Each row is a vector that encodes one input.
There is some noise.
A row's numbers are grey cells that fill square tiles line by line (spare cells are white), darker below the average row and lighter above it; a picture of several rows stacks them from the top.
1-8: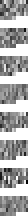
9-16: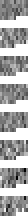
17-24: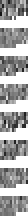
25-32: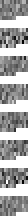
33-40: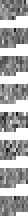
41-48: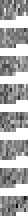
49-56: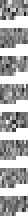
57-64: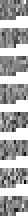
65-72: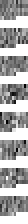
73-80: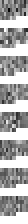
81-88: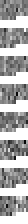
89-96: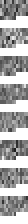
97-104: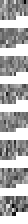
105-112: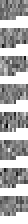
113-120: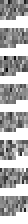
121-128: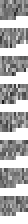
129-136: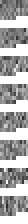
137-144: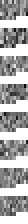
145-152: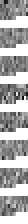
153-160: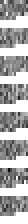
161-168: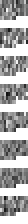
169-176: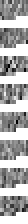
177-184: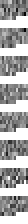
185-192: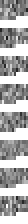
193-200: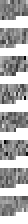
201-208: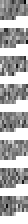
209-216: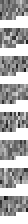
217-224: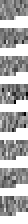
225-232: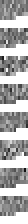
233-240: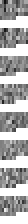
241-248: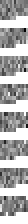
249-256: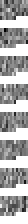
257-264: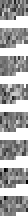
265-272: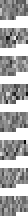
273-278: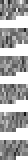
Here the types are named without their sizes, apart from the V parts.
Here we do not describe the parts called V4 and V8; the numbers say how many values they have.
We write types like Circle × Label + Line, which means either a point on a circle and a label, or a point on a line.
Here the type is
Bool × V4 + Circle × V8.
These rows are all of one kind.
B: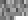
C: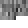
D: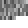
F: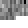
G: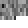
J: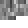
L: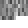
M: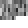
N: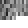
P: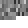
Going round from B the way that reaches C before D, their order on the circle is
B, L, N, G, C, J, D, F, M, P.
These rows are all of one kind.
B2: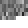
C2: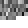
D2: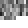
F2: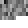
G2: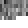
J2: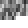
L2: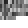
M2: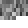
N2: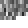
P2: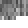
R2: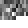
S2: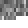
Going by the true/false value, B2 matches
C2, J2 and N2.
